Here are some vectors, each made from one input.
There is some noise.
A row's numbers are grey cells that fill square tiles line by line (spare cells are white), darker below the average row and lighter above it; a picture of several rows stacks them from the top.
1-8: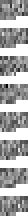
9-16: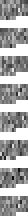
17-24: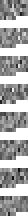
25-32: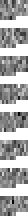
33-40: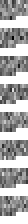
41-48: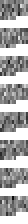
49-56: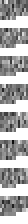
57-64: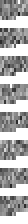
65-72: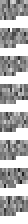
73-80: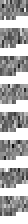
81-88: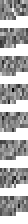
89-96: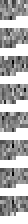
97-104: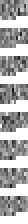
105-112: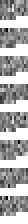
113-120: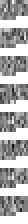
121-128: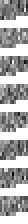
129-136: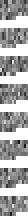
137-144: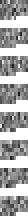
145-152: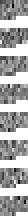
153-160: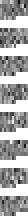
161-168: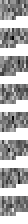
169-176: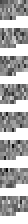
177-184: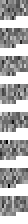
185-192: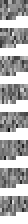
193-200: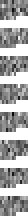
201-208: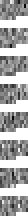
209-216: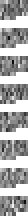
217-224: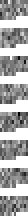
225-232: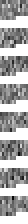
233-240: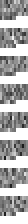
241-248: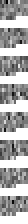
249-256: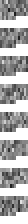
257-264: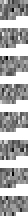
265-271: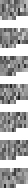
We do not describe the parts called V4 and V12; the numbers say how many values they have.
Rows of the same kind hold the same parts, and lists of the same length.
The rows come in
2 kinds.
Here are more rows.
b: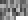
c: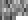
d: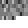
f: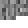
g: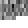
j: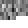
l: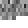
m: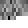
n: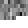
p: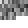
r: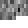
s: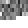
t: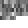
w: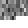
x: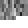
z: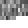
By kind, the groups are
b, c, j, m, r, z
d, f, g, l, n, p, s, t, w, x

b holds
a value of V4 and a value of V12.
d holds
a point on a 9-point circle, a true/false value and a value of V12.
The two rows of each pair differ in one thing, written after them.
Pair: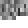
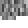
the place on the 9-point circle
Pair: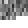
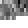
the value of V12
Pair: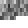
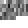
the place on the 9-point circle
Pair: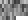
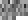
the place on the 9-point circle
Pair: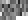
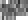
the place on the 9-point circle
